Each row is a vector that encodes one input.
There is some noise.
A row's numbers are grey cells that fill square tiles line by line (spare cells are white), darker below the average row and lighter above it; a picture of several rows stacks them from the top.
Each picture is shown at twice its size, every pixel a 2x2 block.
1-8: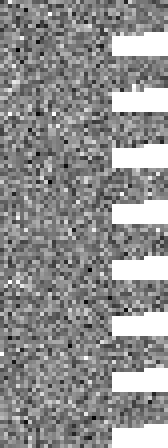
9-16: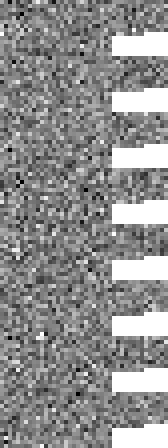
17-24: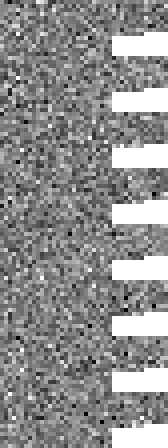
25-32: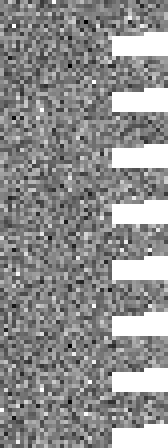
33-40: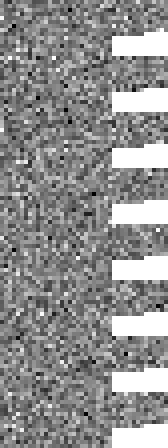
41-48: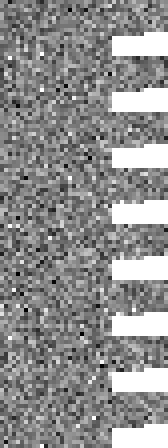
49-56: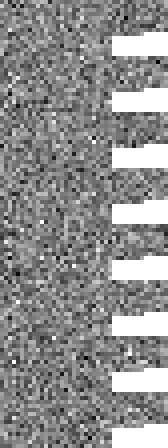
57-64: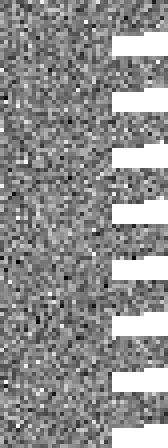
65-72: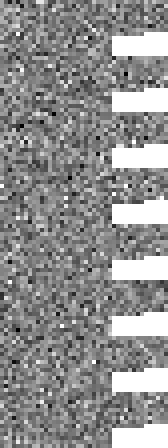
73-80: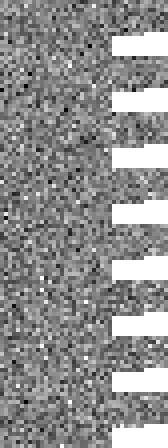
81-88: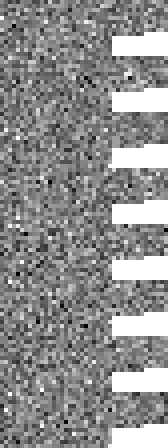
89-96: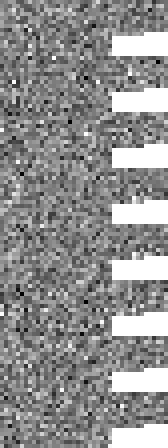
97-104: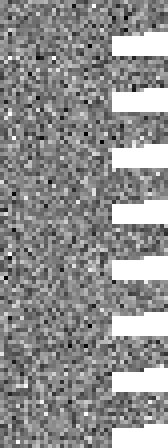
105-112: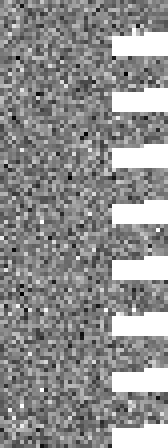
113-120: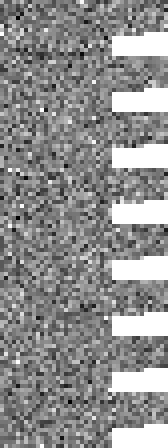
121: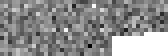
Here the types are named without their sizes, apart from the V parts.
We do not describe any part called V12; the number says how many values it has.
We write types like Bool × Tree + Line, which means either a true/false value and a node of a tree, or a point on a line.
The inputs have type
Bool × Bool × Bool × V12 + Circle.
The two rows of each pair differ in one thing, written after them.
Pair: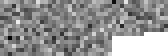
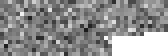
the value of V12
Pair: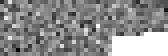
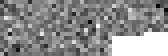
one of the three true/false values
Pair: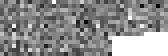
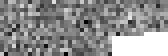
one of the three true/false values
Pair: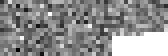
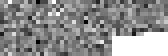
the value of V12
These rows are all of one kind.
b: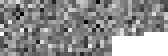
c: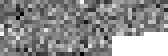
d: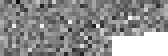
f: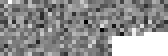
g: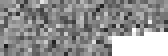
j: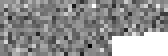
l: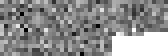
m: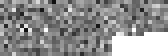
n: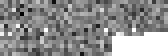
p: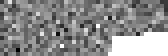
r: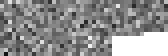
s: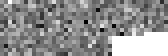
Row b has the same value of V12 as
c, l, m and n.
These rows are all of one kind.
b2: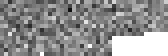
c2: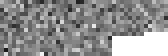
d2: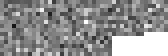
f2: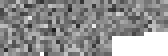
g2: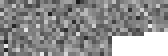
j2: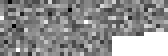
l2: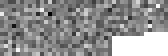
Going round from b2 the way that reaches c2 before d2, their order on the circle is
b2, f2, c2, g2, l2, d2, j2.
